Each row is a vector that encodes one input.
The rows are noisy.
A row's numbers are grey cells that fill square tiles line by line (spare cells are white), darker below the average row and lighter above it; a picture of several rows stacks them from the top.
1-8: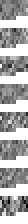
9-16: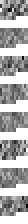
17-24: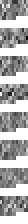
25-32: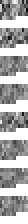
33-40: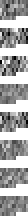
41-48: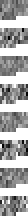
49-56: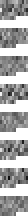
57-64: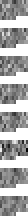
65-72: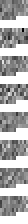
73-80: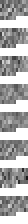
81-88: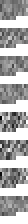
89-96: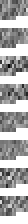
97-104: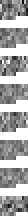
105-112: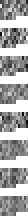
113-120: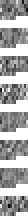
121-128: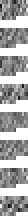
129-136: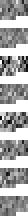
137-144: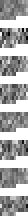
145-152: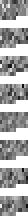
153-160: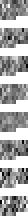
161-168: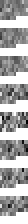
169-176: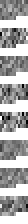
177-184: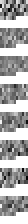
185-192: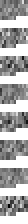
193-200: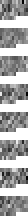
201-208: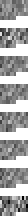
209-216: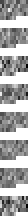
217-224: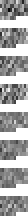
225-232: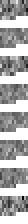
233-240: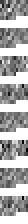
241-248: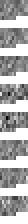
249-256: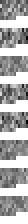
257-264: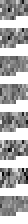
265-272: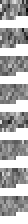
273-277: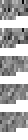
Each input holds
either a fixed value, or a node of each of two 7-node trees, or three true/false values.
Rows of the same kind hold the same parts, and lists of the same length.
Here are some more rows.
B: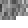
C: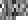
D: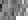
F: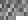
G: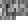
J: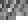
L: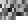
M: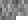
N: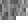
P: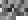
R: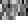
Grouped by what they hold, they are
B, D, F, J, M, N
C, G
L, P, R

